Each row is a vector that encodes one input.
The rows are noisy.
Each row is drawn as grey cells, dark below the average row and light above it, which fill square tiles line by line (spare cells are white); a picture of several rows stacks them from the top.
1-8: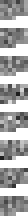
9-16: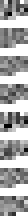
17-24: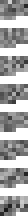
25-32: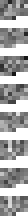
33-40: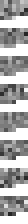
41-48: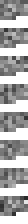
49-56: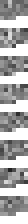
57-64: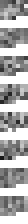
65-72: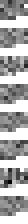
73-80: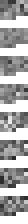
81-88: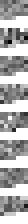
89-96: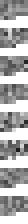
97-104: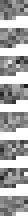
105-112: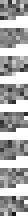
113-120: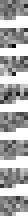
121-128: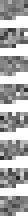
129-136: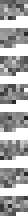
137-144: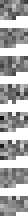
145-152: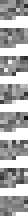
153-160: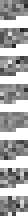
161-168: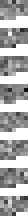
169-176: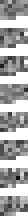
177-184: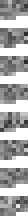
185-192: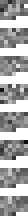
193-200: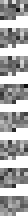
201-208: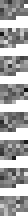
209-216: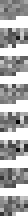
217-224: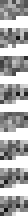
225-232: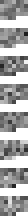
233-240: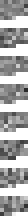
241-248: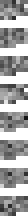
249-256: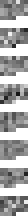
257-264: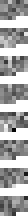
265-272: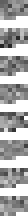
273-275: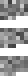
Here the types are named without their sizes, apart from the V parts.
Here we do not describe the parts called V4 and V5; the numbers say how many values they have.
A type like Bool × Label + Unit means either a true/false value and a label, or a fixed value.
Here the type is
Bool × V5 + (Circle + V4) × Tree + Unit.
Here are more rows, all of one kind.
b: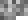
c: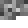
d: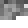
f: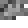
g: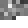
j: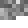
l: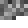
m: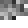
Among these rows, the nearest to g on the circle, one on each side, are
b and d.
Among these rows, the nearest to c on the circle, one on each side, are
d and l.
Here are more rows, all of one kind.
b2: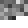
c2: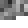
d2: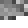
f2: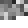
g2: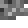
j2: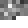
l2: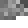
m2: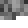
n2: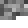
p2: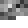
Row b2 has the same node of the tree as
c2, l2 and m2.
